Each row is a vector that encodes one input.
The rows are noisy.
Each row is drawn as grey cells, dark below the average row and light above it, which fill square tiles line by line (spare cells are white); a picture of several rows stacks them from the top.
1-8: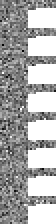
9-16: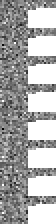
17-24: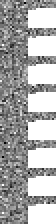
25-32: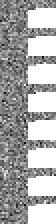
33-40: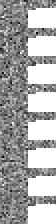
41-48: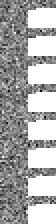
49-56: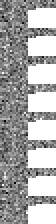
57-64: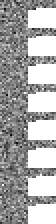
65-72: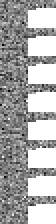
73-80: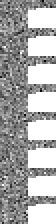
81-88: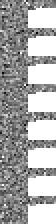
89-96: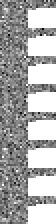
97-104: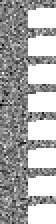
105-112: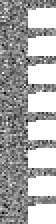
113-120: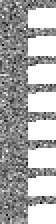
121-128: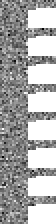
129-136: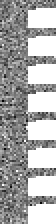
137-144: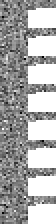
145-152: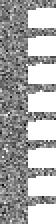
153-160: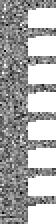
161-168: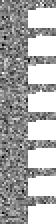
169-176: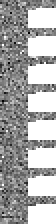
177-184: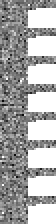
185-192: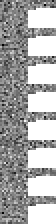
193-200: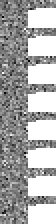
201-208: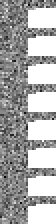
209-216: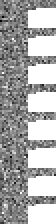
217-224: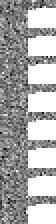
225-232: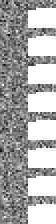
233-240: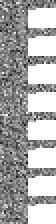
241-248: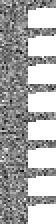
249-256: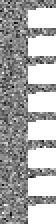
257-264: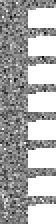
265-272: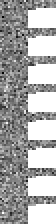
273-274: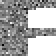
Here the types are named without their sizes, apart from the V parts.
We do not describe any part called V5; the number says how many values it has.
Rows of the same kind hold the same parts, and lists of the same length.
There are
4 kinds of row.
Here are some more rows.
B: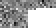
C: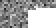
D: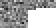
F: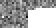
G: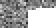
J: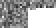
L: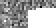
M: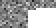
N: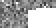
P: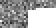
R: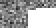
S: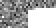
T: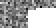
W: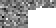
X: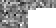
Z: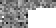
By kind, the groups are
B, L, N, T, X
C, D, M, W
F, G, P, R, Z
J, S

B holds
a node of a tree and four true/false values.
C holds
a point on a line and four true/false values.
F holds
a point on a line, a node of a tree and a value of V5.
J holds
a node of each of two trees and a value of V5.
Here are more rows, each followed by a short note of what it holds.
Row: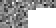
a point on a line and four true/false values
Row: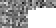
a node of a tree and four true/false values
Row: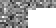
a node of each of two trees and a value of V5
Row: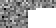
a point on a line and four true/false values
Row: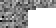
a point on a line and four true/false values
